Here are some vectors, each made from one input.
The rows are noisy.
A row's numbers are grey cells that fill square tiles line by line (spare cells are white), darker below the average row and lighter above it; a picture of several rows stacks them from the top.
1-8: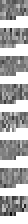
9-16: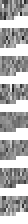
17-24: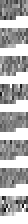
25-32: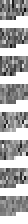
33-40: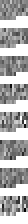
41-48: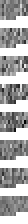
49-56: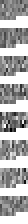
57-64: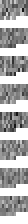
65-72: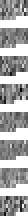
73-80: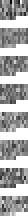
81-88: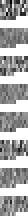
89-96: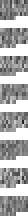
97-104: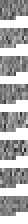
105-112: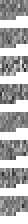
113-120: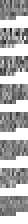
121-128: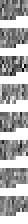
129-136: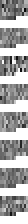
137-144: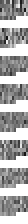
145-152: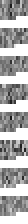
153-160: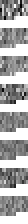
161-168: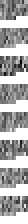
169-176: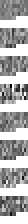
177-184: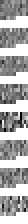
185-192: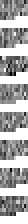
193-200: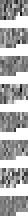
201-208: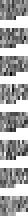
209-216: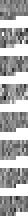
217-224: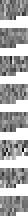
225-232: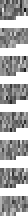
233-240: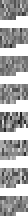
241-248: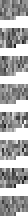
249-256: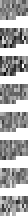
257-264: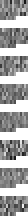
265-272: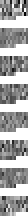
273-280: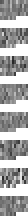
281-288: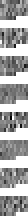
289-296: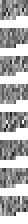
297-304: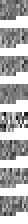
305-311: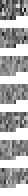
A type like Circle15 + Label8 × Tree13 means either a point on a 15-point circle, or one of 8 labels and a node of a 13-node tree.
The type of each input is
(Bool × Bool × Bool × Bool × Bool + Label8) × Line13.
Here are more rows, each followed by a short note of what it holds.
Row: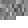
one of 8 labels and a point on a 13-point line
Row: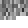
a point on a 13-point line and five true/false values
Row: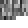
a point on a 13-point line and five true/false values
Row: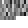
one of 8 labels and a point on a 13-point line
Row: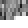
a point on a 13-point line and five true/false values
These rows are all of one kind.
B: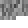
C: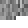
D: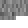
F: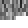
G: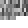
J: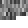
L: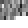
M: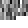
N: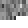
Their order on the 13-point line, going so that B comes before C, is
F, B, N, J, D, G, C, M, L.
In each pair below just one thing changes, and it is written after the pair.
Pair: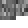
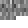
the place on the 13-point line
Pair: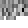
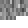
one of the five true/false values
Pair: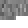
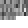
one of the five true/false values
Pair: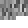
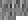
the place on the 13-point line
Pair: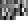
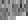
the place on the 13-point line
